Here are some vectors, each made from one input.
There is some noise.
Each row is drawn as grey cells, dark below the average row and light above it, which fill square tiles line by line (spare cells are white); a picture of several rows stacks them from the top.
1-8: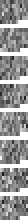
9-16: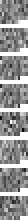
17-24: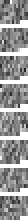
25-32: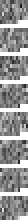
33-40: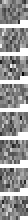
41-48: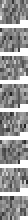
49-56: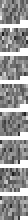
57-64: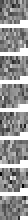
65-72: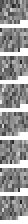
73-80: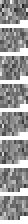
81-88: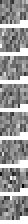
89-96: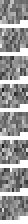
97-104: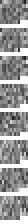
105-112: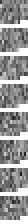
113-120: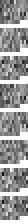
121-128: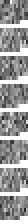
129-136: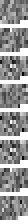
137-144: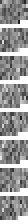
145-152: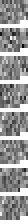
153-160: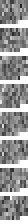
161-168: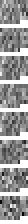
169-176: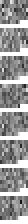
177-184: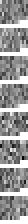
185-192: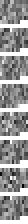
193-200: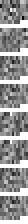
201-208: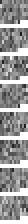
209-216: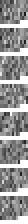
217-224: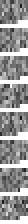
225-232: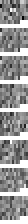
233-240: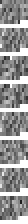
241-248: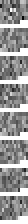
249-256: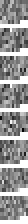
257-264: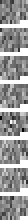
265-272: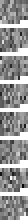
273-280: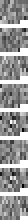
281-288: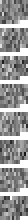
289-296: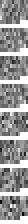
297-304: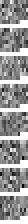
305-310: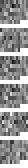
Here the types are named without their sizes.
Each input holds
a point on a line.
